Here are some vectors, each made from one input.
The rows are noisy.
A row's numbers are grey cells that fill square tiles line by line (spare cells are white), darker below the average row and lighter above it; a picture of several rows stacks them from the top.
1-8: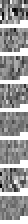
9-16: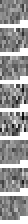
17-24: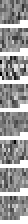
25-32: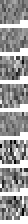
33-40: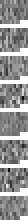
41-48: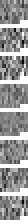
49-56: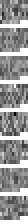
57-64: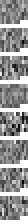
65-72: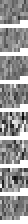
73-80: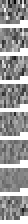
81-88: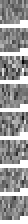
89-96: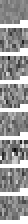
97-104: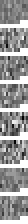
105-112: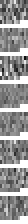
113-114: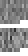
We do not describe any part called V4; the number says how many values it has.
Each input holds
a list of up to three items, each a true/false value and a value of V4.
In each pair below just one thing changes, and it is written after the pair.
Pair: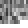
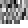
the true/false value in item 1 of the list
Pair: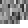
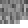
the true/false value in item 1 of the list
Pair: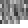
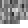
the value of V4 in item 1 of the list
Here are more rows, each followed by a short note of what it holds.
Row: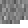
a list of two items
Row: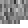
a list of two items
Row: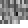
a list of one item
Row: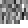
a list of two items
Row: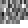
the empty list
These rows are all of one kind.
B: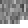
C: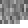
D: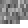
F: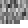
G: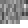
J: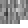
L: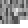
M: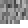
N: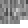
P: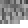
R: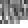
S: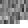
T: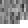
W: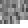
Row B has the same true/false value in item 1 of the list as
D, M, S and W.
